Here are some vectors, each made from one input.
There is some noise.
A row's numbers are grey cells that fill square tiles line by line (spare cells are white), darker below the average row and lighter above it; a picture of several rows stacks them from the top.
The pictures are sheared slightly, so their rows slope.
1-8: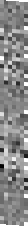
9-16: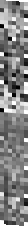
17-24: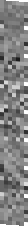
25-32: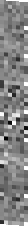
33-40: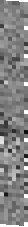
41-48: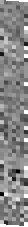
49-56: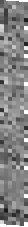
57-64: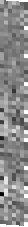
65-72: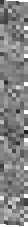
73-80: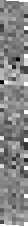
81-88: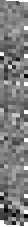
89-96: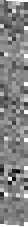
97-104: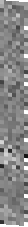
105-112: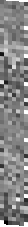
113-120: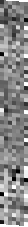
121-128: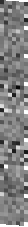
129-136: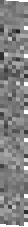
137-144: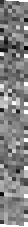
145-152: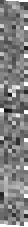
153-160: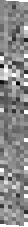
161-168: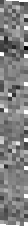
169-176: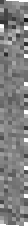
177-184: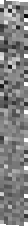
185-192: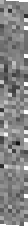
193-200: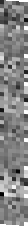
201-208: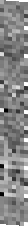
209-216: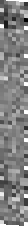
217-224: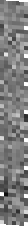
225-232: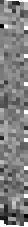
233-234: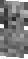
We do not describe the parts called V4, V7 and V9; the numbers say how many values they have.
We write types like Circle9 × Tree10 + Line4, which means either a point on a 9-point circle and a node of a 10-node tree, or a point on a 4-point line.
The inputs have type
Bool × (Line6 + V9) × V4 + Tree8 × V7.
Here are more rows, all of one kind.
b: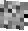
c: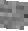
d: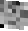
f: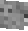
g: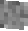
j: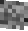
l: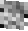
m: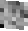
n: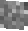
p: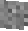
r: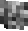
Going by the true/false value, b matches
d, g, n and p.
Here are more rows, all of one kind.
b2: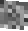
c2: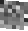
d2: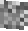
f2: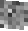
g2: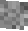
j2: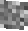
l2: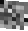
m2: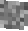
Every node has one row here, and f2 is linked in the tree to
d2.
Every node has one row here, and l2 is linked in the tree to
j2.
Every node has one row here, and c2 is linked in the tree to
b2 and m2.
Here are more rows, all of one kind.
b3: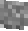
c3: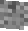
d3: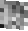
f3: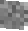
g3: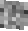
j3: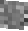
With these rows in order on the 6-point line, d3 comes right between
b3 and c3.
